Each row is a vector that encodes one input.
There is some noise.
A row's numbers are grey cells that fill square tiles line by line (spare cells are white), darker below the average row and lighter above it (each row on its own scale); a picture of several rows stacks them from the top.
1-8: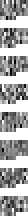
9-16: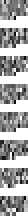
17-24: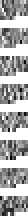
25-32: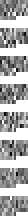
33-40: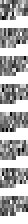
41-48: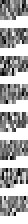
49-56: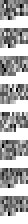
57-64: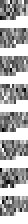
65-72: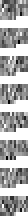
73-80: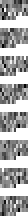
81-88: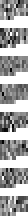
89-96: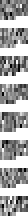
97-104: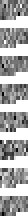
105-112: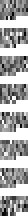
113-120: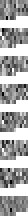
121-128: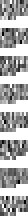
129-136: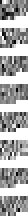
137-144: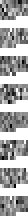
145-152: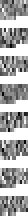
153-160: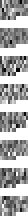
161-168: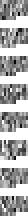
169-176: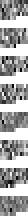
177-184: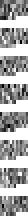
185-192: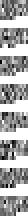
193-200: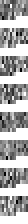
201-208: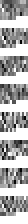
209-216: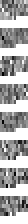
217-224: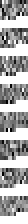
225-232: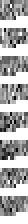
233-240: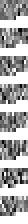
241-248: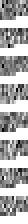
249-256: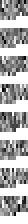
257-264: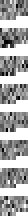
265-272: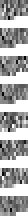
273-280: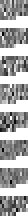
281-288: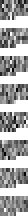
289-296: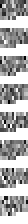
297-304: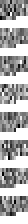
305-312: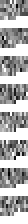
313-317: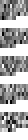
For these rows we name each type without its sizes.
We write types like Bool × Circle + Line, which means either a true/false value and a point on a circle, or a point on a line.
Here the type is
(Label + Line) × Line.
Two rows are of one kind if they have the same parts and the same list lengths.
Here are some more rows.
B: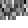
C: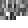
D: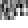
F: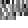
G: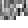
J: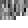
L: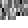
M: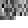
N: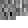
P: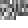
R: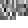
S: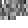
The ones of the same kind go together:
B, C, G, J, L, N, S
D, F, M, P, R

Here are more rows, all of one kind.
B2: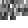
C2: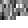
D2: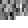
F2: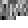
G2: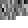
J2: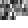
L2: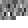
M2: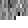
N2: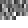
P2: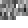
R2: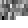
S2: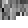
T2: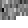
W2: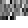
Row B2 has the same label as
J2, L2, P2 and R2.
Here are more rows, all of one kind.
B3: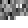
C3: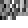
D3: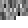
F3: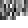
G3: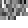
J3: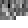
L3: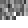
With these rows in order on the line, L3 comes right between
G3 and J3.
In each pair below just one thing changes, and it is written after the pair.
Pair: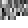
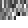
the place on the line
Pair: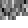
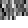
the label
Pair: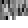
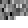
the label
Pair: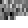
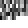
the label
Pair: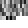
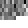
the label
